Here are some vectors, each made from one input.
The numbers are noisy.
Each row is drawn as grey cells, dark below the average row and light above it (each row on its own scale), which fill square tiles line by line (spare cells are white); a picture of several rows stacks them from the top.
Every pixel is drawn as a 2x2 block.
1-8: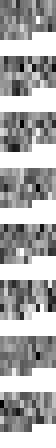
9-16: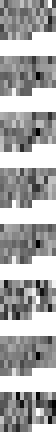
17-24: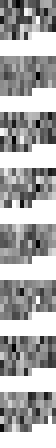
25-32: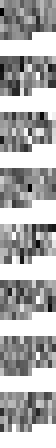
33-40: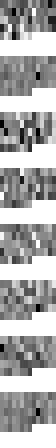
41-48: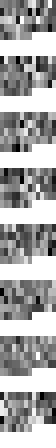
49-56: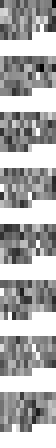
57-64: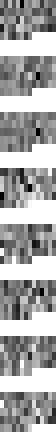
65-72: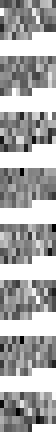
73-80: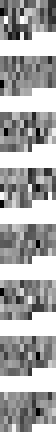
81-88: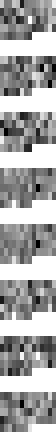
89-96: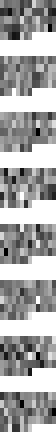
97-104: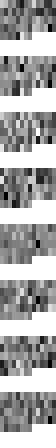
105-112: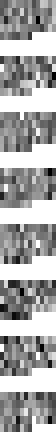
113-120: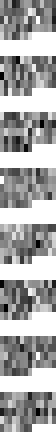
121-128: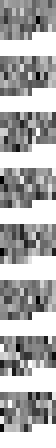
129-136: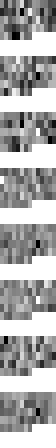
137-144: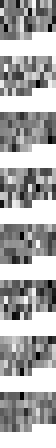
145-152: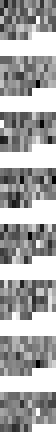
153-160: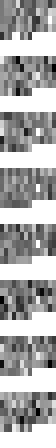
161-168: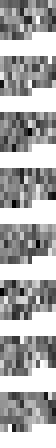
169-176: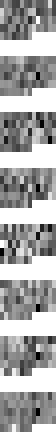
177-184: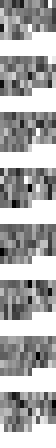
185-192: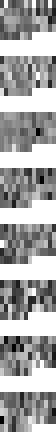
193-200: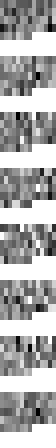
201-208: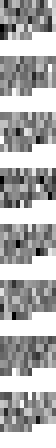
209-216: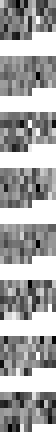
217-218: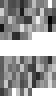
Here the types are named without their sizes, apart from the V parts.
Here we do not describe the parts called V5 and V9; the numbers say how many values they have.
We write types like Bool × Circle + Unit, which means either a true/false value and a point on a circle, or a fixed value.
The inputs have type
Label × Line × V5 + V9.
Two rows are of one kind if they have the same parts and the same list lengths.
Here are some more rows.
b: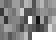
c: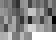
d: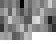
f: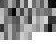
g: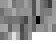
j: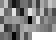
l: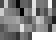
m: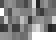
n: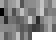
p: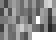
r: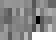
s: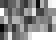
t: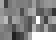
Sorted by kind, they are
b, g, n, r
c, d, f, j, l, m, p, s, t

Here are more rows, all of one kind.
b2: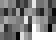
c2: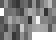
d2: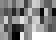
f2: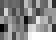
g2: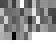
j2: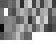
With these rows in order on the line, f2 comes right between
c2 and j2.
